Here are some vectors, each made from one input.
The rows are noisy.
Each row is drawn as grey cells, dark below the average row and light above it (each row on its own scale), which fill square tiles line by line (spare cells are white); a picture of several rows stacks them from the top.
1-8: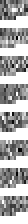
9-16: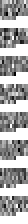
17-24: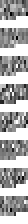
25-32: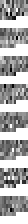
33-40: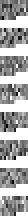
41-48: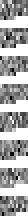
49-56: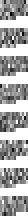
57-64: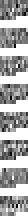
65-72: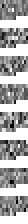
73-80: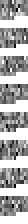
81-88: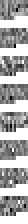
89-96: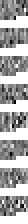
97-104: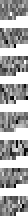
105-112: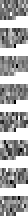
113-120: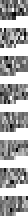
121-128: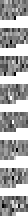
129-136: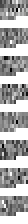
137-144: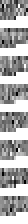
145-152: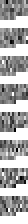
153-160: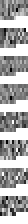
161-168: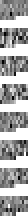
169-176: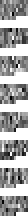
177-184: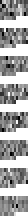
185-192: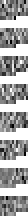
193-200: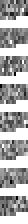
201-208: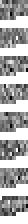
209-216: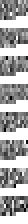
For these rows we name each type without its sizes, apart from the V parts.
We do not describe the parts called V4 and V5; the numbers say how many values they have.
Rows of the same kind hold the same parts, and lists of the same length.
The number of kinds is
2.
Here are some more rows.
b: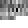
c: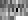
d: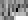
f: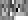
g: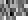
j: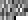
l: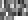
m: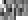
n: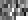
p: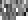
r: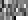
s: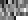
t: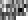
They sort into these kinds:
b, c, d, f
g, j, l, m, n, p, r, s, t

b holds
a value of V4.
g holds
a point on a line, four true/false values and a value of V5.
